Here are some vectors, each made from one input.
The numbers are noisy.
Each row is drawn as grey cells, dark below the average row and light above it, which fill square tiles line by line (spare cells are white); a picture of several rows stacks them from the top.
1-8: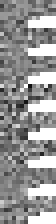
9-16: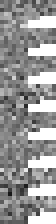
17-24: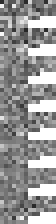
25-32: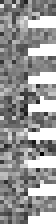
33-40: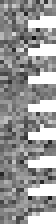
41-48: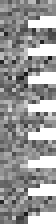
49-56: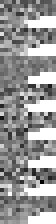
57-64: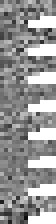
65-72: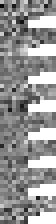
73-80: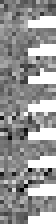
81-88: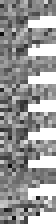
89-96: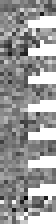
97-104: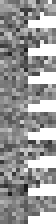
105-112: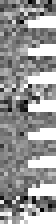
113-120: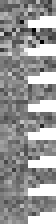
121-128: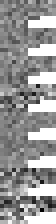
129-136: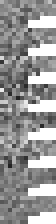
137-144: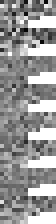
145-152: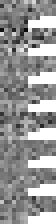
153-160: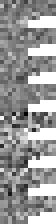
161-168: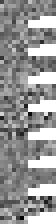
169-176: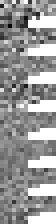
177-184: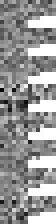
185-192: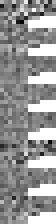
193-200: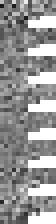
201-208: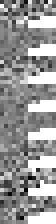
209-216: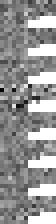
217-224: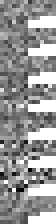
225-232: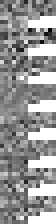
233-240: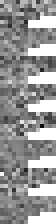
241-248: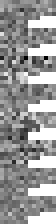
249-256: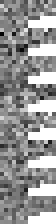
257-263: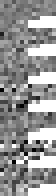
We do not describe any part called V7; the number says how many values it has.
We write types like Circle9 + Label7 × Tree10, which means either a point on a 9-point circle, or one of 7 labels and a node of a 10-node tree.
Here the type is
(Bool × Bool × Bool × Bool + Line5) × Label6 + Line6 × List2(V7).
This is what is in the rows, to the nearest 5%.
About 55% of them hold one of 6 labels, together with either a point on a 5-point line, or four true/false values. The rest hold a point on a 6-point line, together with a list of up to two values of V7.
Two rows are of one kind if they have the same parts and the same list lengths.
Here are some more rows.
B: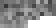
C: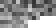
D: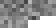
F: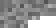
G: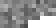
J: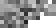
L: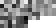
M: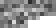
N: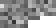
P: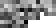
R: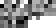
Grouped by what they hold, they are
B, P
C, G, R
D
F, N
J, L, M

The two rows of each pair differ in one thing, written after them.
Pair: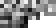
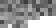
the value of V7 in item 2 of the list
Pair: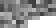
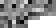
the place on the 6-point line
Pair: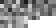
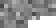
the place on the 6-point line
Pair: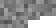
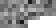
the value of V7 in item 1 of the list
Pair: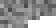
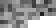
the place on the 6-point line
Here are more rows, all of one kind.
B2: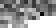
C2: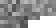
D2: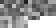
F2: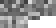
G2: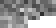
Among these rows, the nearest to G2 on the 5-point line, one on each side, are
B2 and F2.
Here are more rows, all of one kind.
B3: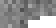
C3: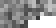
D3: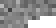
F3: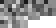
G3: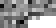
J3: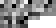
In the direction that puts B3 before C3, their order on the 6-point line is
D3, J3, B3, C3, F3, G3.
